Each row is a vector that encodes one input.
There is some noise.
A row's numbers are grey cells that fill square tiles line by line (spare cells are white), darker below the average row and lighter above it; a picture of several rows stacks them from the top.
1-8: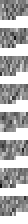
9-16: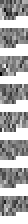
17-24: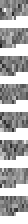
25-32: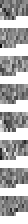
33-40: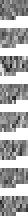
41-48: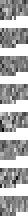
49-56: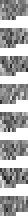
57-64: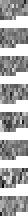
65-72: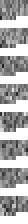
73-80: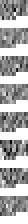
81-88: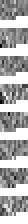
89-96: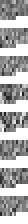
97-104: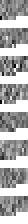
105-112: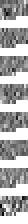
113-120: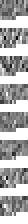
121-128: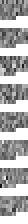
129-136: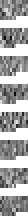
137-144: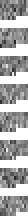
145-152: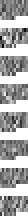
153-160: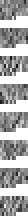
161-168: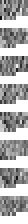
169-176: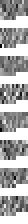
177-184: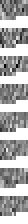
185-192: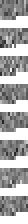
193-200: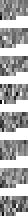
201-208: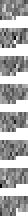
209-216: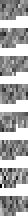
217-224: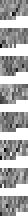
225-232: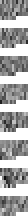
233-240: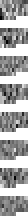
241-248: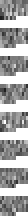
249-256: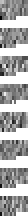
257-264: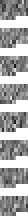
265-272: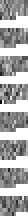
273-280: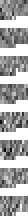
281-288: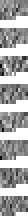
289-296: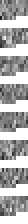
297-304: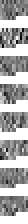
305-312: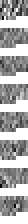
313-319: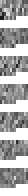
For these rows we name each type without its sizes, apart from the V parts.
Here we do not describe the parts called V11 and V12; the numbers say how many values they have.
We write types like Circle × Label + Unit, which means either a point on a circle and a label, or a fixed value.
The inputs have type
Bool × Label × Tree + V11 × V12.
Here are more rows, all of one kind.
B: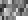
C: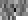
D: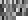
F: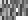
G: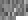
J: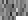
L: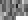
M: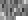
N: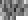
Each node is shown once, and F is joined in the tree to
B, J, L and M.
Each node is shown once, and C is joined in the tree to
J and N.
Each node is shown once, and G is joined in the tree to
D and J.
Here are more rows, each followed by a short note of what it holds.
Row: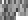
a value of V11 and a value of V12
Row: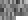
a label, a node of a tree and a true/false value
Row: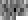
a label, a node of a tree and a true/false value
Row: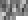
a label, a node of a tree and a true/false value
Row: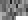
a label, a node of a tree and a true/false value
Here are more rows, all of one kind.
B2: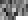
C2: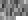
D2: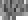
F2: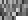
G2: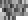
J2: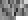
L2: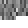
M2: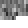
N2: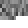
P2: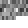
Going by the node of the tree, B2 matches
F2, M2 and N2.
